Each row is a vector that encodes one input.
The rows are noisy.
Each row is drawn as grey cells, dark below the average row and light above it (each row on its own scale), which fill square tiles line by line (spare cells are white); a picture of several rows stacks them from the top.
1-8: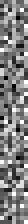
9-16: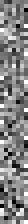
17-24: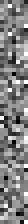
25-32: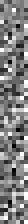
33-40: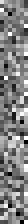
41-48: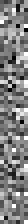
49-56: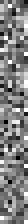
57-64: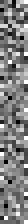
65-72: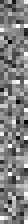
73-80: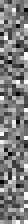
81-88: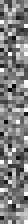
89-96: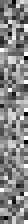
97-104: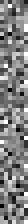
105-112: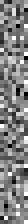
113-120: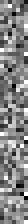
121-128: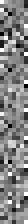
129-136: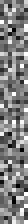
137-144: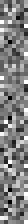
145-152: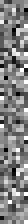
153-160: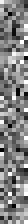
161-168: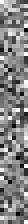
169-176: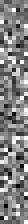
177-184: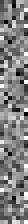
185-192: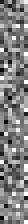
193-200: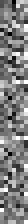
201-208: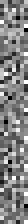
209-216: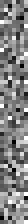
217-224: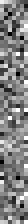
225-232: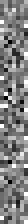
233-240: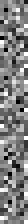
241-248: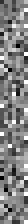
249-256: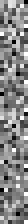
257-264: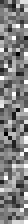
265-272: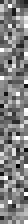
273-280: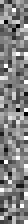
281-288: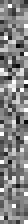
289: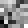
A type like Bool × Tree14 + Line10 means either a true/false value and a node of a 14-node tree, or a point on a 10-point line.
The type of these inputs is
Bool × Line9 + Label5.
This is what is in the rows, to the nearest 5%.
About 35% of them hold one of 5 labels. The rest hold a point on a 9-point line and a true/false value.
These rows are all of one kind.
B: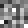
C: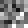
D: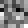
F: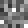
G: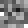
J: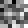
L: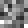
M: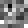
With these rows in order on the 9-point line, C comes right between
B and D.
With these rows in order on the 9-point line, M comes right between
J and L.
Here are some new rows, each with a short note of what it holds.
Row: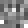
a point on a 9-point line and a true/false value
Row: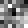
one of 5 labels
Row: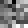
a point on a 9-point line and a true/false value
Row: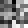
a point on a 9-point line and a true/false value
